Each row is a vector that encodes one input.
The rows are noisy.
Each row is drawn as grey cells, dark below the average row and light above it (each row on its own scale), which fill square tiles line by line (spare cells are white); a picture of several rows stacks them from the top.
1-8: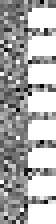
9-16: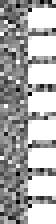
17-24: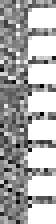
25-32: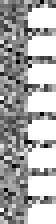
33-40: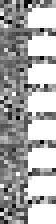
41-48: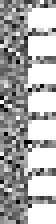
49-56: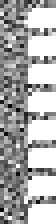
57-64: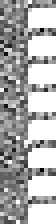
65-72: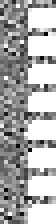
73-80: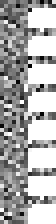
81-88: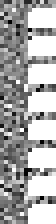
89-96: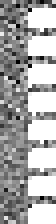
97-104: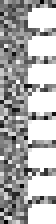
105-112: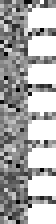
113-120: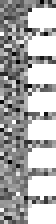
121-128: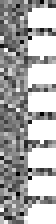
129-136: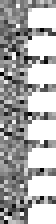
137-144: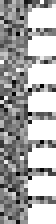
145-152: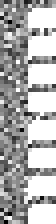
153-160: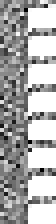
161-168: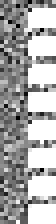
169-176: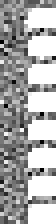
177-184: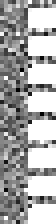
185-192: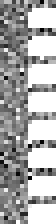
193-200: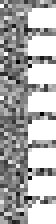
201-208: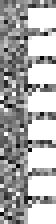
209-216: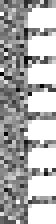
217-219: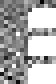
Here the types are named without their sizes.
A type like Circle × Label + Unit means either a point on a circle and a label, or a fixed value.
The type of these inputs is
Bool × Circle + Tree + Unit.
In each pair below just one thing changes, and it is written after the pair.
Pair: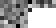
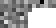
the true/false value
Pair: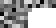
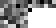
the true/false value
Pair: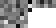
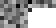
the true/false value
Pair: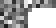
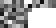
the true/false value
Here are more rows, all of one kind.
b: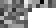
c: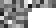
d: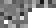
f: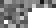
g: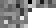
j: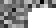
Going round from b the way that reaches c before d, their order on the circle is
b, c, j, f, d, g.
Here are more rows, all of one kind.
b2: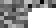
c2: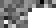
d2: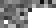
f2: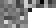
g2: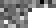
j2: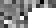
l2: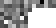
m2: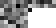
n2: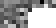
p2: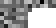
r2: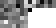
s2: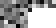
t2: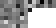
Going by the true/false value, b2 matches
n2, p2 and s2.
